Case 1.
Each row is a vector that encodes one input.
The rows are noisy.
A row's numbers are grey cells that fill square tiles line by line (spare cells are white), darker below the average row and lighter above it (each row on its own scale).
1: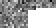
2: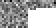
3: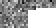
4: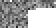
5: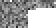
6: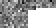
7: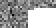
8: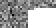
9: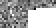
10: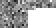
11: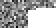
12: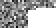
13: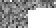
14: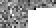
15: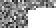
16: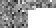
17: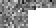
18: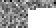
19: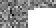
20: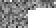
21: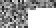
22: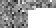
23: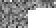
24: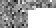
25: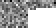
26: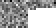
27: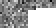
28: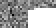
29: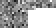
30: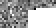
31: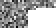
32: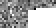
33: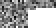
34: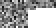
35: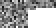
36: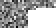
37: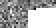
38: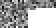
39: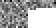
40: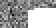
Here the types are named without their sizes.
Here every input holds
three true/false values.
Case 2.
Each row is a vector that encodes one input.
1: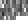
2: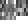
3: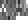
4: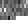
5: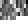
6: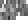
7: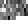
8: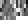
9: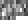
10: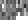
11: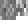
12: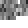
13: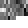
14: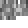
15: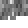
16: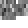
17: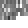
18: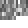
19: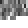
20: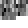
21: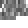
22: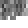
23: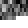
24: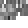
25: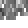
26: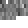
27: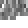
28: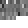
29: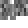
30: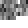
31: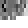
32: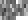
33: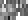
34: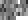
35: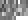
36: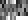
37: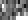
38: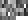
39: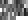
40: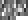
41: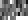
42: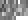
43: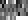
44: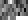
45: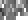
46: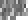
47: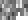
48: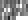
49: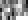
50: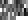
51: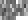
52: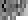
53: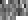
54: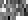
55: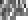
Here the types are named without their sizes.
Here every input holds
a point on a line.
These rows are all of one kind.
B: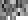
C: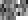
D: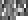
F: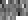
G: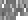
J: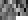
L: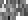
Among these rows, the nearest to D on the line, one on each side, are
J and L.
